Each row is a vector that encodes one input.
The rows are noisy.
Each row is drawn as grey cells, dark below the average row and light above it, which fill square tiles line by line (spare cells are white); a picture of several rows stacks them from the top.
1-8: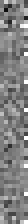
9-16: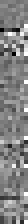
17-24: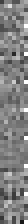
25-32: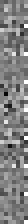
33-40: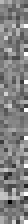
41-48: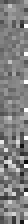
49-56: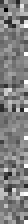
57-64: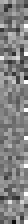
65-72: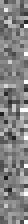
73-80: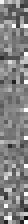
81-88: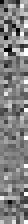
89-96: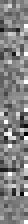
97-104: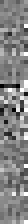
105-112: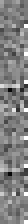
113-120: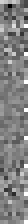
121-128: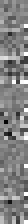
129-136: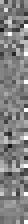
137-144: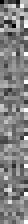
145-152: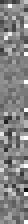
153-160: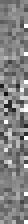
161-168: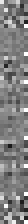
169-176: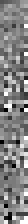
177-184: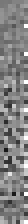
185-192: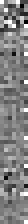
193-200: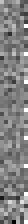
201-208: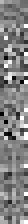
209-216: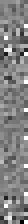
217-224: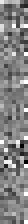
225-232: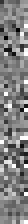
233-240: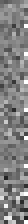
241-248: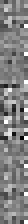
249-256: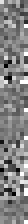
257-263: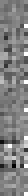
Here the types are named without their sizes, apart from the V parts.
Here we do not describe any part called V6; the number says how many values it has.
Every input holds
a value of V6, together with a list of points on a line.
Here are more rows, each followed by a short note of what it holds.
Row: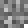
a value of V6, together with a list of one item
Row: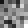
a value of V6, together with a list of one item
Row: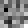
a value of V6, together with a list of two items
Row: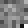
a value of V6, together with a list of two items
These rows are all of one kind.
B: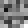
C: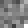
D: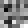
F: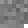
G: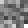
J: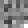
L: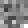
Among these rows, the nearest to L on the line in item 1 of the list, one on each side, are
C and G.
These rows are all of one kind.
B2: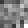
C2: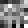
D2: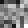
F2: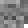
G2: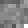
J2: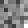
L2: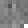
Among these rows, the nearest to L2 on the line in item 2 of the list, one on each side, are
B2 and F2.
